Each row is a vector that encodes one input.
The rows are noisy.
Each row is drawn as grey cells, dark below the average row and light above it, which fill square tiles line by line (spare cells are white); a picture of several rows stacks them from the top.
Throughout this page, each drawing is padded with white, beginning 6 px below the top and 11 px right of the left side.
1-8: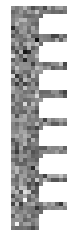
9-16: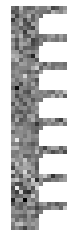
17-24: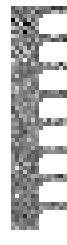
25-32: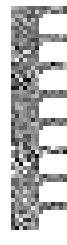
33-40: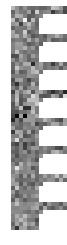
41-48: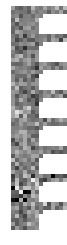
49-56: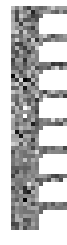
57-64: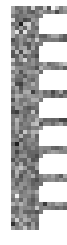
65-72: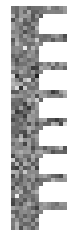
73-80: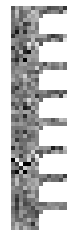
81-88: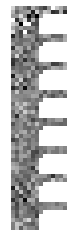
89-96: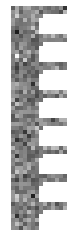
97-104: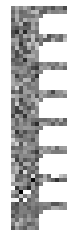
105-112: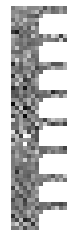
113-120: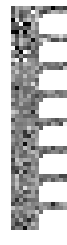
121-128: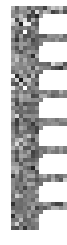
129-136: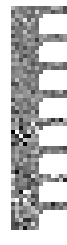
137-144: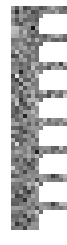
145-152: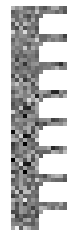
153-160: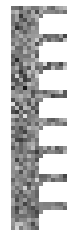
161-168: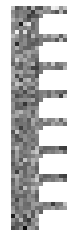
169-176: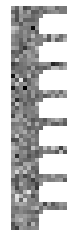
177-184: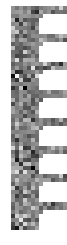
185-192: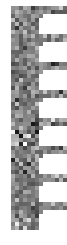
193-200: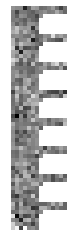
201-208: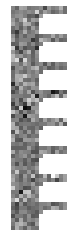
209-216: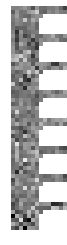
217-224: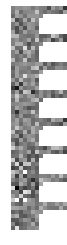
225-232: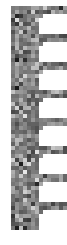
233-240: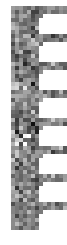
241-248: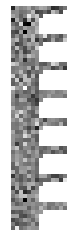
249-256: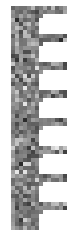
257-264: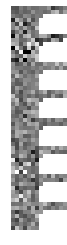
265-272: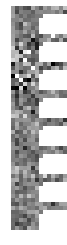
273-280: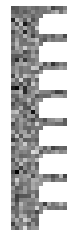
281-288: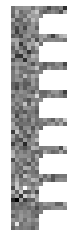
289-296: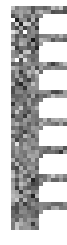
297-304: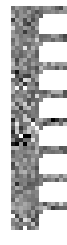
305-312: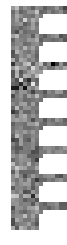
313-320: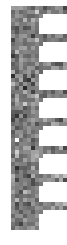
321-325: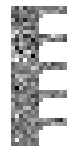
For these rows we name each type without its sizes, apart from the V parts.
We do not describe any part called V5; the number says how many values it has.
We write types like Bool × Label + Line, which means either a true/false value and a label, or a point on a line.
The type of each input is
(Bool × Bool × Bool + V5) × (Circle + Line).
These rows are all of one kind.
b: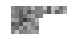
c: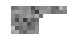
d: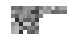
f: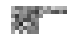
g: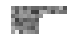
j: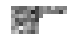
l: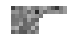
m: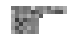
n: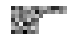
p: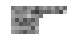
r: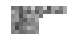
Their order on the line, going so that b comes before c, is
f, b, r, m, c, p, g, j, n, l, d.
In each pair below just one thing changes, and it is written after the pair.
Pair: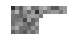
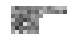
the place on the line
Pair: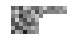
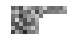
the value of V5
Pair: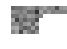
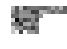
the place on the line
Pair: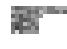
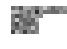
the place on the line
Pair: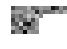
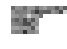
the value of V5
